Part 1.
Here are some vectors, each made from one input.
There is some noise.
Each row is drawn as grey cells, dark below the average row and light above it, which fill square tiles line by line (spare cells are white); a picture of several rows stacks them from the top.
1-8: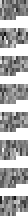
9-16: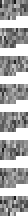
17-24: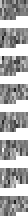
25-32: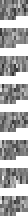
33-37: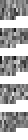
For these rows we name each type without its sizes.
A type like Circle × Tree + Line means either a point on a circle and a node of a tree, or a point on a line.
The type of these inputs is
Bool × Bool × Bool.
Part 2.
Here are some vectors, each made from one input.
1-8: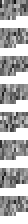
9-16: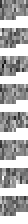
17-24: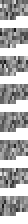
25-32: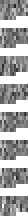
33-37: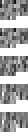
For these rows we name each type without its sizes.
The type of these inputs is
Bool × Bool × Bool.
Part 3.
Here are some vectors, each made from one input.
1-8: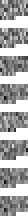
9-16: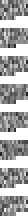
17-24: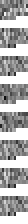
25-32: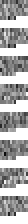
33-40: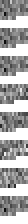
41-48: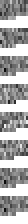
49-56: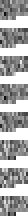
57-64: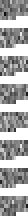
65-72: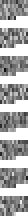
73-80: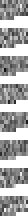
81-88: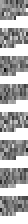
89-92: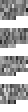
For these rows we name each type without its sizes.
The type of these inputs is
Circle.
